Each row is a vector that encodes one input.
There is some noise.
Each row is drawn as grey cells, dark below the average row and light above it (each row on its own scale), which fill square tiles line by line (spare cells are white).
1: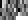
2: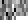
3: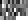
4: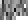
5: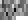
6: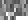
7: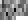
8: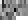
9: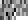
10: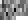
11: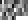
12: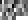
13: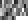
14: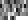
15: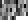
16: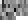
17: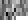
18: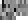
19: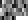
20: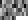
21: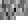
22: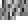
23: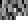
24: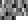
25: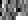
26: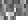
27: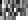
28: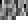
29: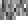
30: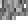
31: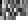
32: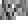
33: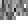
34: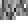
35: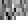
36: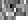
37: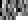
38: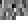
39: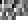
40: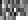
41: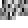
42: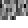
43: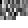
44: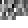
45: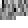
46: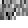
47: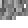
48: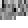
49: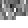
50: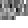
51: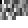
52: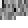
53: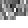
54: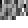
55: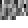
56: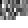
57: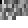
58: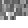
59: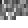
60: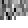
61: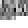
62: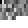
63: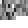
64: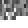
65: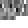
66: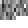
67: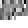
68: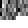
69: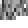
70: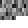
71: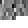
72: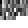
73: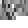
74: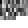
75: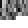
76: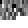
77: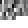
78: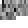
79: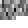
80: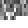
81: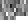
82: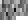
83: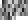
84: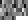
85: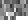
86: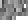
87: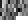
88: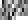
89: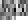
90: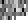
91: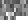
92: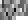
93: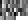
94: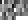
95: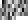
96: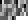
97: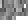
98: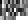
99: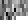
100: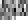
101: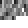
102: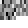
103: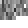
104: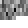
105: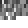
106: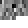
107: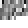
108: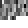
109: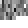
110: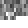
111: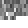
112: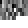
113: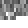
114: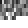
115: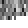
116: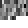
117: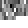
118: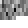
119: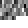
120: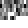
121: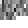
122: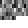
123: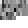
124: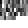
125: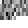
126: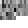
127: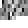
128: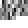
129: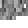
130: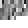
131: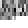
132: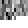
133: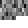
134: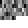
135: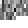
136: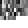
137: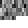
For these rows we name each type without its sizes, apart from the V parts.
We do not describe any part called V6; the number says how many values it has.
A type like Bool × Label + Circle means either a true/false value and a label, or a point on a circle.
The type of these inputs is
Bool × (Line + V6).
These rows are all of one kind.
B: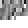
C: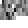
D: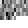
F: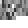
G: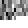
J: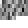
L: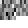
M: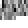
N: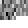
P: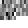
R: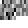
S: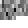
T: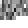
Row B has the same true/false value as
J and M.
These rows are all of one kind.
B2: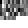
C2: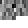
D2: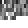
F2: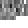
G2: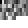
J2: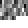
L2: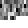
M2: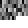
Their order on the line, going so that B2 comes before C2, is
B2, M2, C2, J2, G2, D2, L2, F2.
